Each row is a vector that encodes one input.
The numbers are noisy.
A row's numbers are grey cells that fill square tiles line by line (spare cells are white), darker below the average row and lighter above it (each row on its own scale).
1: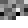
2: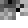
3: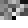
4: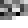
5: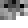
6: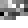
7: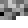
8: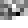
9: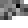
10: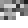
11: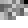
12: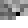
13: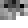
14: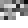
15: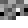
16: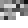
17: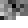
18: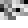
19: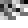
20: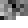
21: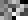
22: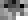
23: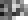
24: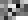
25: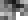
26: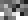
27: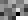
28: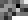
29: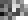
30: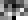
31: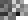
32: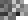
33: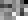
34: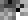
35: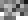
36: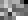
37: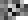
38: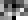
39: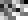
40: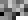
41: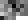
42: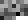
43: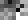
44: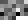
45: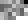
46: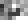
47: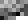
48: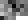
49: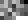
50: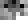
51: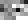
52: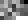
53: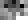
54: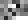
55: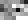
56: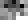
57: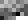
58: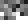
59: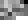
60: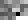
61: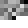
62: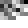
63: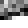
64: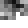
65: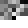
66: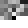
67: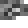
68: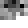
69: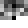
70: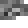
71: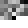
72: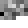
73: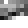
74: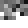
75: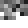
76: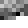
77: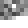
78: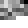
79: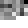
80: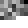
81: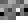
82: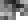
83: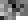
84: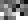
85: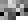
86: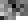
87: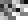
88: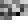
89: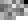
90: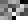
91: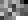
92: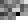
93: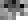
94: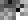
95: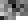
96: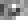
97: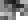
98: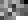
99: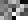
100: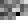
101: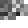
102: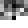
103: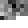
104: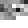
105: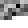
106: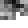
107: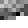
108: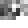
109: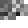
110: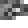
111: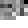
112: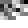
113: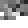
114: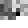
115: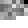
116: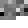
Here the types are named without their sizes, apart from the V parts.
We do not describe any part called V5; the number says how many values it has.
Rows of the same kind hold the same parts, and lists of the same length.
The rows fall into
3 kinds.
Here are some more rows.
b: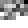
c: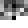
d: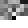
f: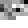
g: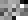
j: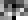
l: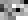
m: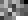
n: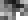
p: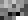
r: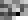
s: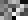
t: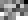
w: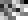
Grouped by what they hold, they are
b, d, f, g, l, m, s, t, w
c, j, n
p, r

